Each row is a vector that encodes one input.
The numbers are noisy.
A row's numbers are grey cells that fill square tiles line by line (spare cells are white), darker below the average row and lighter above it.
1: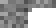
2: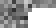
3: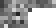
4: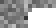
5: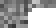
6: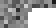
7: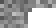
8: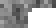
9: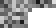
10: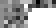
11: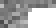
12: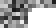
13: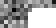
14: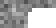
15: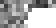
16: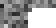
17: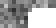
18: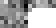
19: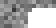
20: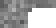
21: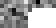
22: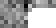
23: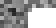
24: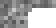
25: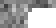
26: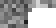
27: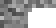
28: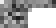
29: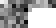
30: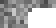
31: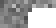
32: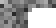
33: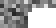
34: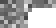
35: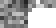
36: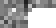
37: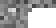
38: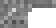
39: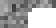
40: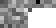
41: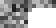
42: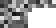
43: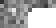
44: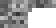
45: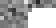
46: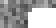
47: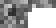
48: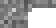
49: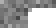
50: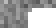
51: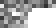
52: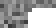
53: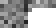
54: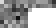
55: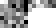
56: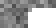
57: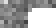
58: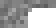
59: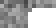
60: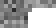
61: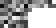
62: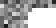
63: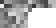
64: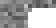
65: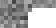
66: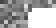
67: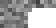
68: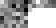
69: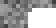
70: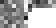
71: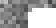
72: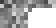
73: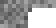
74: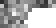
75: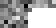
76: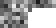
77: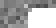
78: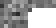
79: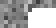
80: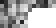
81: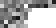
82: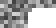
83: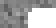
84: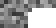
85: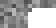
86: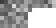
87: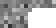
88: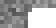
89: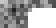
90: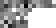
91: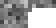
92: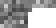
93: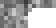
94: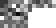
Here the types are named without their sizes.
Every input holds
a point on a line, together with either a point on a line, or three true/false values.
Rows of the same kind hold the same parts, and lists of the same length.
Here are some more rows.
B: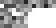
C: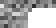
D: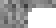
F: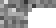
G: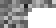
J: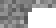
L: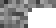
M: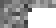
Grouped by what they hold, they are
B, J, M
C, D, F, G, L

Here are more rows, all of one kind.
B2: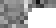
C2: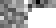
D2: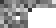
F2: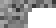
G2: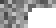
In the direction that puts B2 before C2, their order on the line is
F2, B2, C2, D2, G2.
